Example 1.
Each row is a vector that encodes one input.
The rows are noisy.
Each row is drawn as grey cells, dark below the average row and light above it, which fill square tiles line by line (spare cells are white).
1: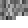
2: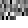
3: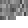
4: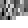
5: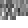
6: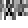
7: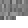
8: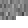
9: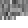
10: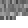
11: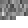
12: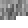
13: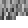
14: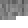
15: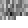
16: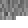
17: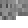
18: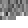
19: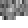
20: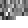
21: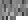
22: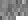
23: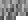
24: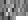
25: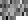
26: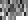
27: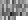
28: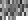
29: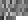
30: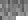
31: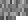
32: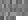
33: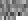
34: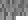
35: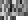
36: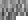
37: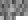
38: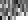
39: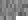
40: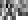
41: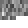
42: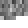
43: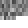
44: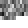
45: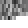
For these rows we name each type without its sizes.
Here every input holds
a list of points on a line.
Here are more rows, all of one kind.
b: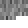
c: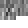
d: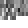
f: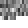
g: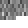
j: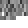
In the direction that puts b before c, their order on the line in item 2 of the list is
b, c, f, d, j, g.
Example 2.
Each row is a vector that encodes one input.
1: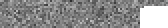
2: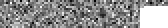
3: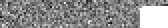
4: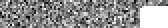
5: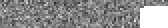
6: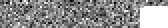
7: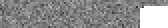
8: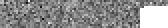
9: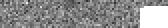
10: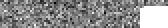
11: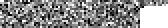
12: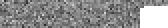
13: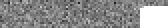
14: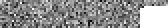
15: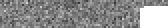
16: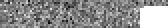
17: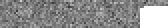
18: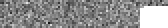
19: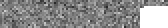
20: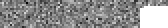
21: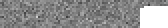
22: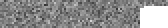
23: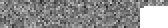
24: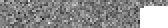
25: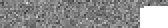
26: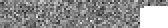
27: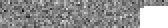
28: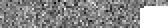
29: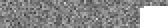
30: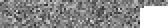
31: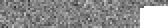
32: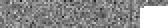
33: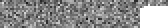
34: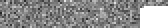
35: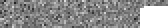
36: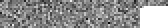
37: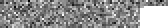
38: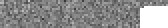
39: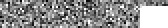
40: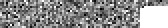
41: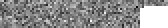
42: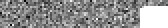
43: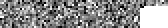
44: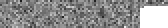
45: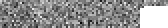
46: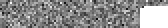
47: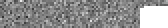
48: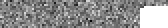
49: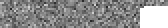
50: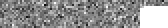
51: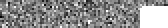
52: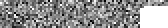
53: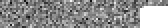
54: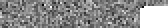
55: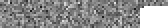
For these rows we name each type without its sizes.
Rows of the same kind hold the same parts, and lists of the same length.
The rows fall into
3 kinds.
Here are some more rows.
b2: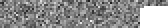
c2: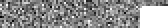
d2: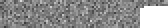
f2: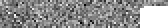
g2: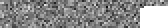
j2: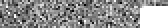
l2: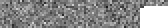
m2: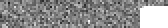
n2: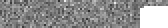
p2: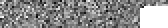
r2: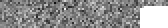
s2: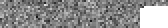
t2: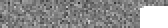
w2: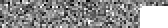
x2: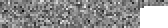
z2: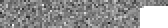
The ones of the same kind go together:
b2, c2, d2, g2, l2, n2, r2, s2, x2, z2
f2, j2
m2, p2, t2, w2

